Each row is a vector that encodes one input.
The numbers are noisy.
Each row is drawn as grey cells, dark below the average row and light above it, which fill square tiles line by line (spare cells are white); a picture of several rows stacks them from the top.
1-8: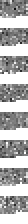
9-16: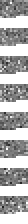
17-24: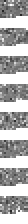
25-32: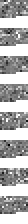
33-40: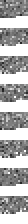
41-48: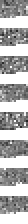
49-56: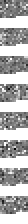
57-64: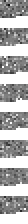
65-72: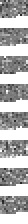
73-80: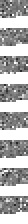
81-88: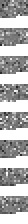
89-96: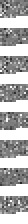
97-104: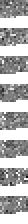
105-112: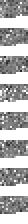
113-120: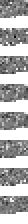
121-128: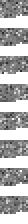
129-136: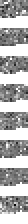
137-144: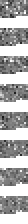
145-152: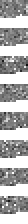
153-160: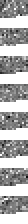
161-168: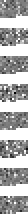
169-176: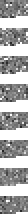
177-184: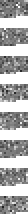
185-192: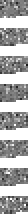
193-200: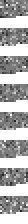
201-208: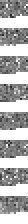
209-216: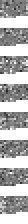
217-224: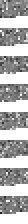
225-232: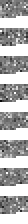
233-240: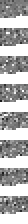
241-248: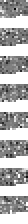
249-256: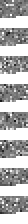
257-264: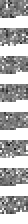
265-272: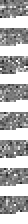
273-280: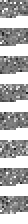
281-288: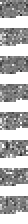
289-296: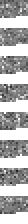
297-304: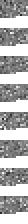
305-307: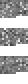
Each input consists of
a point on an 8-point line, together with either one of 7 labels, or a point on an 11-point line.
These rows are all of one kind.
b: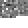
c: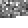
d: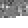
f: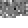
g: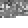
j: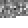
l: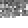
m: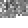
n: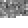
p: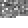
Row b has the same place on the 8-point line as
f and p.
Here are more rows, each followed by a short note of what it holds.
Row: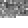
a point on an 8-point line and a point on an 11-point line
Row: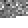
a point on an 8-point line and a point on an 11-point line
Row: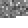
a point on an 8-point line and a point on an 11-point line
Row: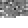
a point on an 8-point line and a point on an 11-point line
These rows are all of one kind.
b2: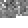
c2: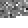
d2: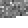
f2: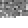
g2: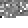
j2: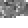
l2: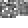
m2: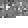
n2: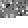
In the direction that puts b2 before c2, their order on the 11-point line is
l2, n2, b2, g2, m2, c2, f2, j2, d2.
